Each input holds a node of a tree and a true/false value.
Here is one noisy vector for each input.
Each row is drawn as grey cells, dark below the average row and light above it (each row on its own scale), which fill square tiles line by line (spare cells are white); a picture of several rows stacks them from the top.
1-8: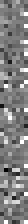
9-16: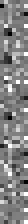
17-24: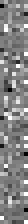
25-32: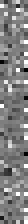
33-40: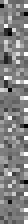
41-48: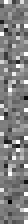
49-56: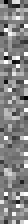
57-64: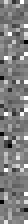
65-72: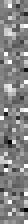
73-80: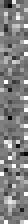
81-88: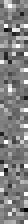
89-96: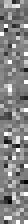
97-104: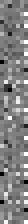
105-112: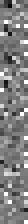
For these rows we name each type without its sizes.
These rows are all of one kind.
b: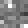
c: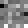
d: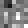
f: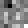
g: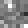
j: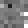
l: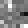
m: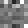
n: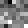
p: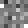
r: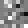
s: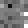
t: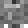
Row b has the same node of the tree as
g, l and p.
